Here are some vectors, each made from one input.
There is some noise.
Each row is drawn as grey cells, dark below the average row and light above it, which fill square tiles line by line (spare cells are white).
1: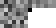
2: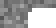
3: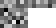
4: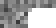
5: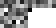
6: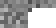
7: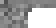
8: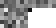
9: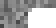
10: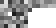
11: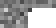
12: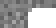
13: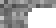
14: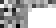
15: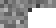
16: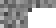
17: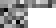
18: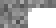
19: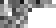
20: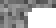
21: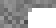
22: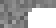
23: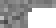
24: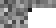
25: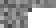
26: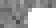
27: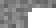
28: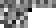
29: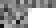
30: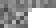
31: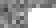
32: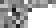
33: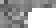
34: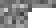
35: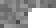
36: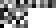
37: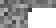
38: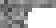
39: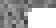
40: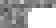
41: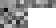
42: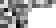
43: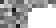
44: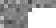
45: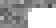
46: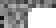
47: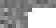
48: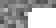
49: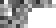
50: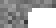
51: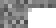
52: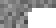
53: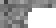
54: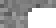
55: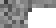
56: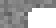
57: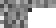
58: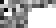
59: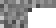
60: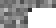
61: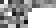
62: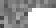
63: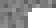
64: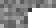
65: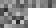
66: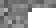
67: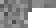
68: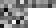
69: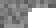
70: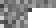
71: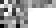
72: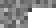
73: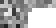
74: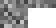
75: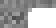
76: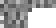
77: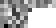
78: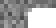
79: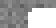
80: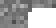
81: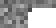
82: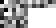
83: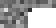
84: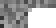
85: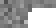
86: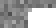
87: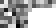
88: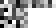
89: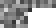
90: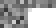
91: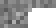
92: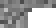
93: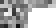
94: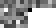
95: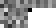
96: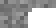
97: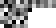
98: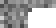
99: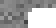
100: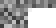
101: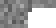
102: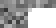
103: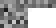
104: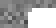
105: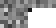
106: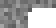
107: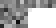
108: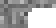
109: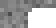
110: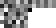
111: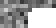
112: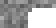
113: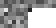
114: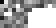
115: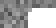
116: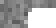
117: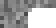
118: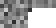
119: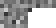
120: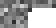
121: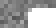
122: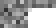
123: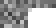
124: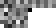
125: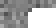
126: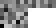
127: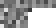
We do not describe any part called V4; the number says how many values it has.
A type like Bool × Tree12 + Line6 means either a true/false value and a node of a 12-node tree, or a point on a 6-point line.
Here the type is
Bool × Circle5 × List2(V4) + Label5.
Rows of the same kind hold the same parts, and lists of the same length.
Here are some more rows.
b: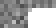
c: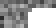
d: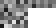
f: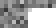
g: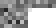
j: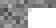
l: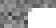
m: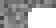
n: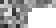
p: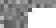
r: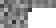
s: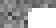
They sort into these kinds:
b, d, g, l, p, s
c, m, r
f, j
n

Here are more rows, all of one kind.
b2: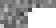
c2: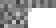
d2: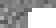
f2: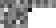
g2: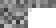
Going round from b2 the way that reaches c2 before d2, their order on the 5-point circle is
b2, c2, d2, g2, f2.
